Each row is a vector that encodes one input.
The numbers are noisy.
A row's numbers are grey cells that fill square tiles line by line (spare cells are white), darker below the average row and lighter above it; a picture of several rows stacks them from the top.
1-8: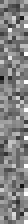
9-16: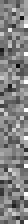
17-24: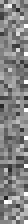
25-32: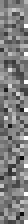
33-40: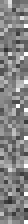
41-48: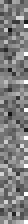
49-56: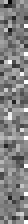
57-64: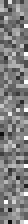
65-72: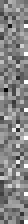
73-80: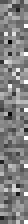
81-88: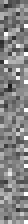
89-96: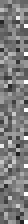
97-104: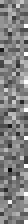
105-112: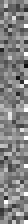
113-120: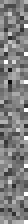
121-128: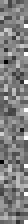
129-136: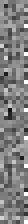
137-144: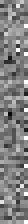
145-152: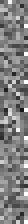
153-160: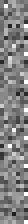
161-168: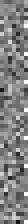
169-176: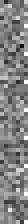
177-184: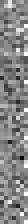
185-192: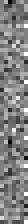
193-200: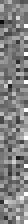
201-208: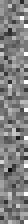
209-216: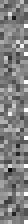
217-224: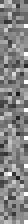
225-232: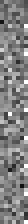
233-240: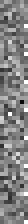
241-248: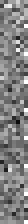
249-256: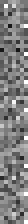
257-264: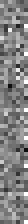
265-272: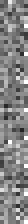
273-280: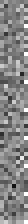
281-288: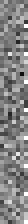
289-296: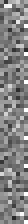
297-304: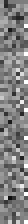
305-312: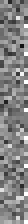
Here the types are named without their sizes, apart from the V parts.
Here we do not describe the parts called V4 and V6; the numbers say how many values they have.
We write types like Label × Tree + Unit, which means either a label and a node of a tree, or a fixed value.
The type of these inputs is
(Bool × Bool × Bool + V4) × (Tree + V6).
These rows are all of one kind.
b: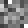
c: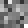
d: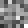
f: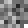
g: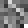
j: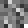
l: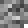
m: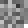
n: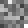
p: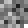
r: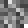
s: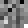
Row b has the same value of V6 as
g, j and r.
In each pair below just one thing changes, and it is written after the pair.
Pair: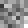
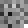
the node of the tree
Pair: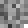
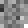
the node of the tree
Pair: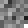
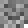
the node of the tree
